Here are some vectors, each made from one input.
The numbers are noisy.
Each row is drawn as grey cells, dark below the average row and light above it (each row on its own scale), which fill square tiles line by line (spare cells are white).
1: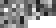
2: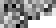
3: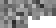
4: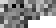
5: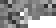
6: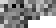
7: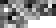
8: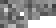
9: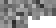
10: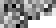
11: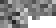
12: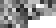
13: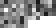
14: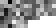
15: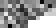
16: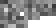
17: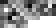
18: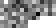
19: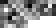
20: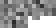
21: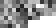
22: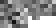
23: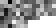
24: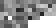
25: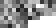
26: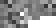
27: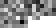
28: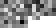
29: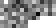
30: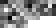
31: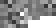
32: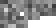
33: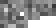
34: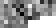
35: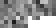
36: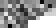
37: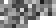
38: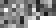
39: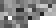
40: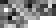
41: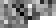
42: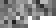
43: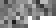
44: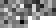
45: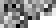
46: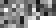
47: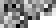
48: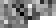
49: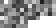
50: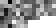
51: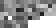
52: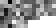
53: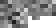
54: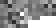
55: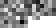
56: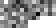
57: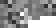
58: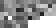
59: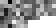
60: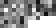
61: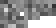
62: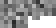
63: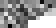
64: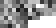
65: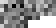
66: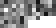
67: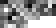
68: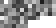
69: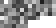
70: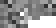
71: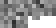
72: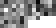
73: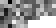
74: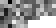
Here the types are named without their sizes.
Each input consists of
either a fixed value, or a node of a tree, or three true/false values.
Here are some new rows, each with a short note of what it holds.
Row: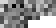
a node of a tree
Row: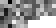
a fixed value
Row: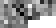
a node of a tree
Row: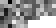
a fixed value
